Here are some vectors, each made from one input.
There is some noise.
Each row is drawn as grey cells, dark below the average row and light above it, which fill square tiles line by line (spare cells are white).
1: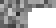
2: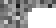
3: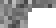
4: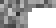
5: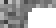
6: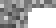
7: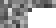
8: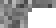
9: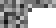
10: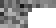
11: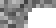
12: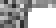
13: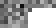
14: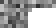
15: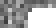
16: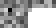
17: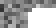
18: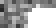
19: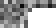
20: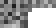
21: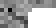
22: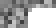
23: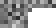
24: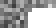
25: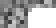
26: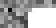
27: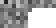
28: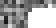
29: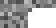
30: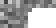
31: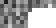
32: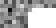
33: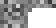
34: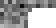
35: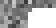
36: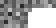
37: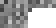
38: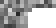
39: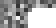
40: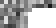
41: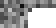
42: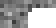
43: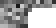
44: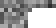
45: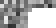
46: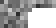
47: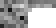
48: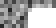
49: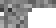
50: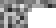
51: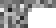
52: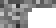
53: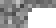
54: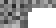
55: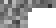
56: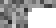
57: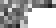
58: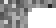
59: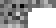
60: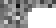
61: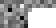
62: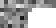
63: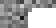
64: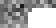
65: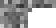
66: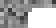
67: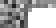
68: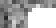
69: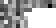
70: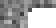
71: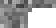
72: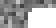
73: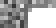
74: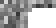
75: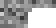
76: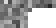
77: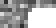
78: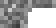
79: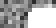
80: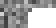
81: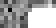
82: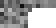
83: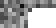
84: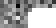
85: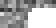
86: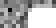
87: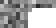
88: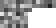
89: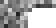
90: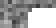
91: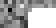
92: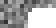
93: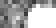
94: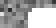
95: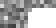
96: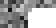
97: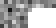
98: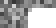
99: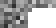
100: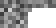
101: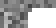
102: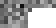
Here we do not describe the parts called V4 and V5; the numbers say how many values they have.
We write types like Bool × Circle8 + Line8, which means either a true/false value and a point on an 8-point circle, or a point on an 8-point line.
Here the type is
Bool × (Circle6 + V5) × V4.
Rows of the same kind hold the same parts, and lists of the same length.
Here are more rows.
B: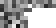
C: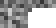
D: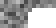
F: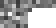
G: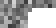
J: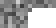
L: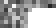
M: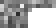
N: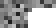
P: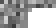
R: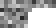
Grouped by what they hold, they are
B, F, L, N, R
C, D, G, J, M, P

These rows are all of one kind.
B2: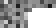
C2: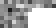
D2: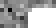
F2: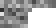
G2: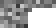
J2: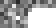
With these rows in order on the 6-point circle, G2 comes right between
B2 and F2.
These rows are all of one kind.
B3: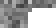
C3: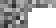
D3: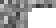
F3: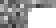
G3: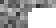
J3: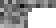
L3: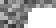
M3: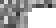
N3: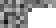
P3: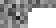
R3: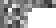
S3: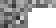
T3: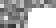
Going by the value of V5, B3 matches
L3 and N3.
